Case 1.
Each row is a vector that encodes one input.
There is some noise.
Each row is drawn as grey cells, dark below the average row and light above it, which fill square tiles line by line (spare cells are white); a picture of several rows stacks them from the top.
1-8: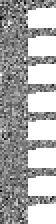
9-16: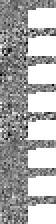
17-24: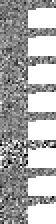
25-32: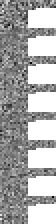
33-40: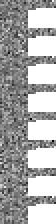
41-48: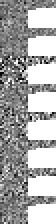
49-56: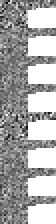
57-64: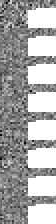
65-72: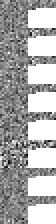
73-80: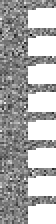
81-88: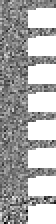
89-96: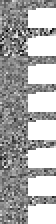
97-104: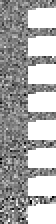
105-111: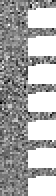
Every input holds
a true/false value, together with either a fixed value, or a node of a 10-node tree.
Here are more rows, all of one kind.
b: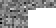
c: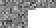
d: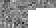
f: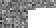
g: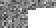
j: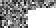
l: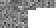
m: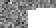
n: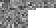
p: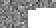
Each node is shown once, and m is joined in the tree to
d.
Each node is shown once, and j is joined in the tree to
d, f and p.
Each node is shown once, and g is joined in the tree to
p.
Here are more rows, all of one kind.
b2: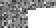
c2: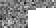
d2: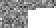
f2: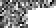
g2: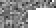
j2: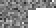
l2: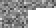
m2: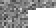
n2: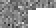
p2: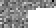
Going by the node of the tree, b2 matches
d2, l2 and m2.
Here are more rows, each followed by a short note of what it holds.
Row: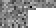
a true/false value
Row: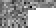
a true/false value
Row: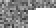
a node of a 10-node tree and a true/false value
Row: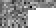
a true/false value
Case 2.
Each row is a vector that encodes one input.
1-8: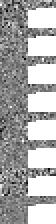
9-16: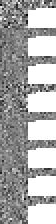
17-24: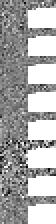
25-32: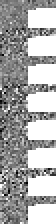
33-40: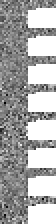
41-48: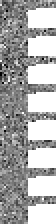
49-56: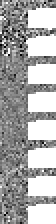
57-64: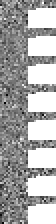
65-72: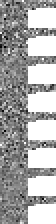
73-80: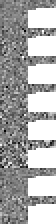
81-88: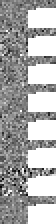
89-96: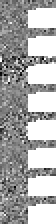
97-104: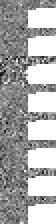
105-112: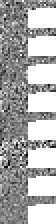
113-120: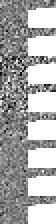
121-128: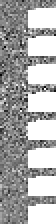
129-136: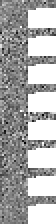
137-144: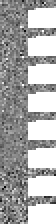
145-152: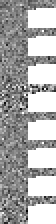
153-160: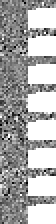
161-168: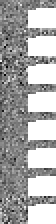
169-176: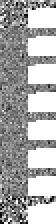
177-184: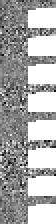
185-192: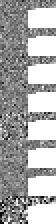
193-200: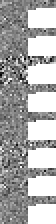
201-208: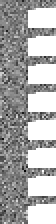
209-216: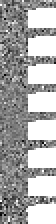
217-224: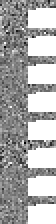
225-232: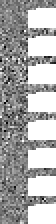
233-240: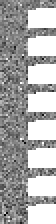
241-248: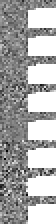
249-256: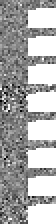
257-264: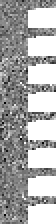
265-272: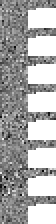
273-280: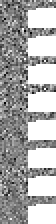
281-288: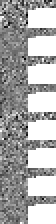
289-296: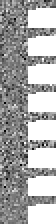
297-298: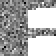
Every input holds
a node of a 20-node tree and a true/false value.
